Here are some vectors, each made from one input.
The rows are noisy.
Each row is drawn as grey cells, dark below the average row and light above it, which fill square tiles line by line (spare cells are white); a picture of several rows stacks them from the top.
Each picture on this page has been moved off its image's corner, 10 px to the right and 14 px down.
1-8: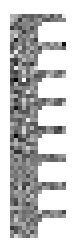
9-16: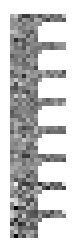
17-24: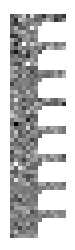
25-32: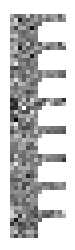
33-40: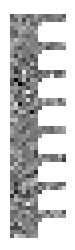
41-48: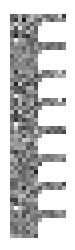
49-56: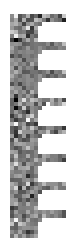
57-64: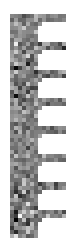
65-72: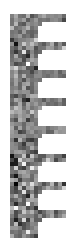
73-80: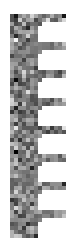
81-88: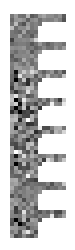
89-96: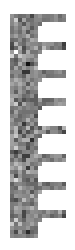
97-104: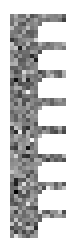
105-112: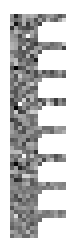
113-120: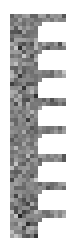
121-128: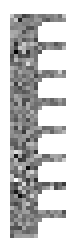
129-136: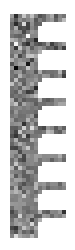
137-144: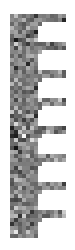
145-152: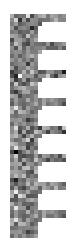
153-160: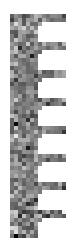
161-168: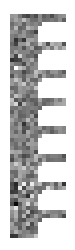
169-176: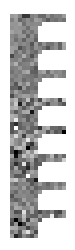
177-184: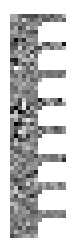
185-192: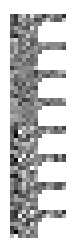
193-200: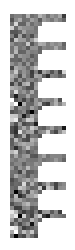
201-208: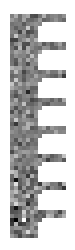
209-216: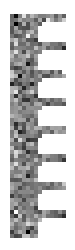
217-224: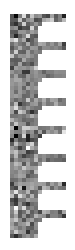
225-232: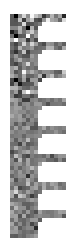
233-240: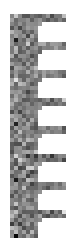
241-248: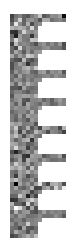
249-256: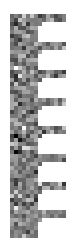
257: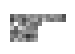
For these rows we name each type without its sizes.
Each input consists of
either a label, or four true/false values.
